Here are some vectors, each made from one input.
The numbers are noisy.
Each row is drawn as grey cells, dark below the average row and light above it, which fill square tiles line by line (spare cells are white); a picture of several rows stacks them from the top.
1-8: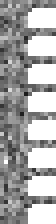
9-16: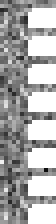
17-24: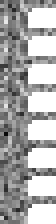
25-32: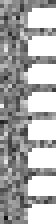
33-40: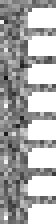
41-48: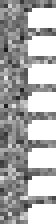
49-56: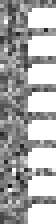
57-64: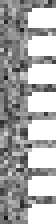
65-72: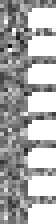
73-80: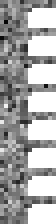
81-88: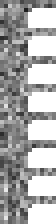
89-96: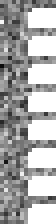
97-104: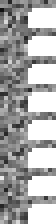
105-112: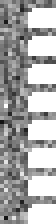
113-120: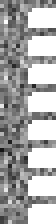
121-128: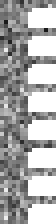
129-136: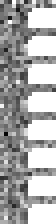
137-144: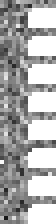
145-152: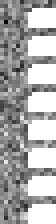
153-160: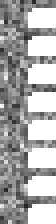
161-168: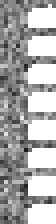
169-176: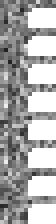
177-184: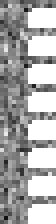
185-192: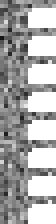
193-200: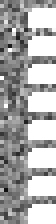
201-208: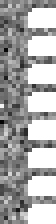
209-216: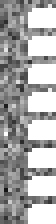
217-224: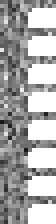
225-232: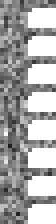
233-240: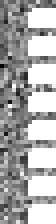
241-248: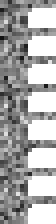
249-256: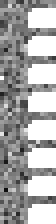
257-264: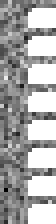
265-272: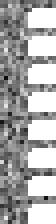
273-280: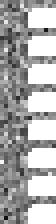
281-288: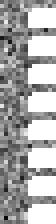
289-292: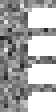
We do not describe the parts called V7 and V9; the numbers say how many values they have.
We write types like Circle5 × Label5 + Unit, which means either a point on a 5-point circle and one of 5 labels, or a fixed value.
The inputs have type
(Line5 + V9) × V7 + List2(Line6).
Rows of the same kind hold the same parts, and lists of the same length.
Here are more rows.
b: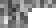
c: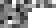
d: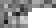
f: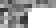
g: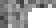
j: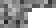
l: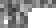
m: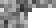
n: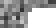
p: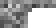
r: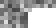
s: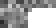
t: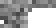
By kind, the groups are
b, l, r
c
d, g, m, n, t
f
j, p, s

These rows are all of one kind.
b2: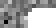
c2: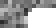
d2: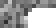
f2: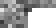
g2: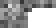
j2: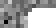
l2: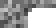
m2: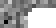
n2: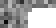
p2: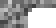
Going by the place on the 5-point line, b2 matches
j2, m2 and n2.
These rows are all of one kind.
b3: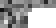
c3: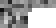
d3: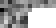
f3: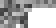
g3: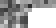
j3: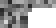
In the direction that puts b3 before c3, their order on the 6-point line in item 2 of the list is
g3, f3, j3, b3, d3, c3.
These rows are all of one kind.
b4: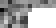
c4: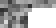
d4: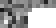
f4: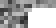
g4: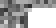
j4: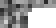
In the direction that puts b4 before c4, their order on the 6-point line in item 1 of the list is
d4, j4, b4, c4, g4, f4.
